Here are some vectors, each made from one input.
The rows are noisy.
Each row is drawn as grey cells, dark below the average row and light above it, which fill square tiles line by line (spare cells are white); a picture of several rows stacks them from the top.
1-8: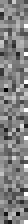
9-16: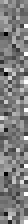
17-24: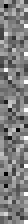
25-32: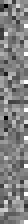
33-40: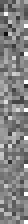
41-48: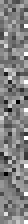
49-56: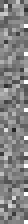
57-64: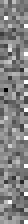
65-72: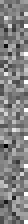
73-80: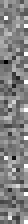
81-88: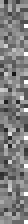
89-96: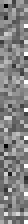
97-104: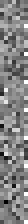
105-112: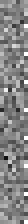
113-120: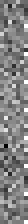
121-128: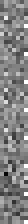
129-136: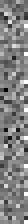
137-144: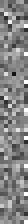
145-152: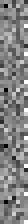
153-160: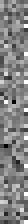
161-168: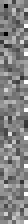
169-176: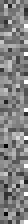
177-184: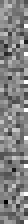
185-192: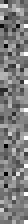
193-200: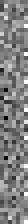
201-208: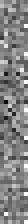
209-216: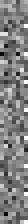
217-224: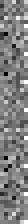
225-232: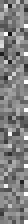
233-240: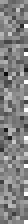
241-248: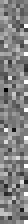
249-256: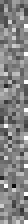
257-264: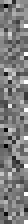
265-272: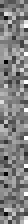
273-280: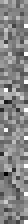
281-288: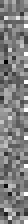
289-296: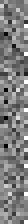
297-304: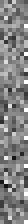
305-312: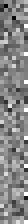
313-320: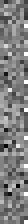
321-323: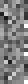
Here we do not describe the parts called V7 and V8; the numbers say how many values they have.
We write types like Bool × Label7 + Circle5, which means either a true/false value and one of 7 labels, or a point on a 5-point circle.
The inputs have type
(Line9 + V7 × V8) × Tree15.
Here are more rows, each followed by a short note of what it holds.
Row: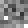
a node of a 15-node tree, a value of V7 and a value of V8
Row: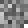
a node of a 15-node tree, a value of V7 and a value of V8
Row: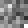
a node of a 15-node tree, a value of V7 and a value of V8
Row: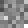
a node of a 15-node tree, a value of V7 and a value of V8
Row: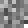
a node of a 15-node tree, a value of V7 and a value of V8
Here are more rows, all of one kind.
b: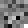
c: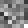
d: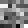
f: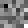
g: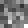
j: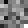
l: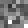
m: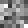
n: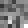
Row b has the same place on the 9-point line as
g and l.
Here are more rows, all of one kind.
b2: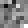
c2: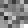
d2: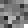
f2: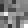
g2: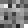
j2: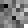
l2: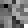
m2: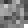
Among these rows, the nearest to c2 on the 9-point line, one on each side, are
b2 and f2.
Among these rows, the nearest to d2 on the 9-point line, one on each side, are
f2 and m2.
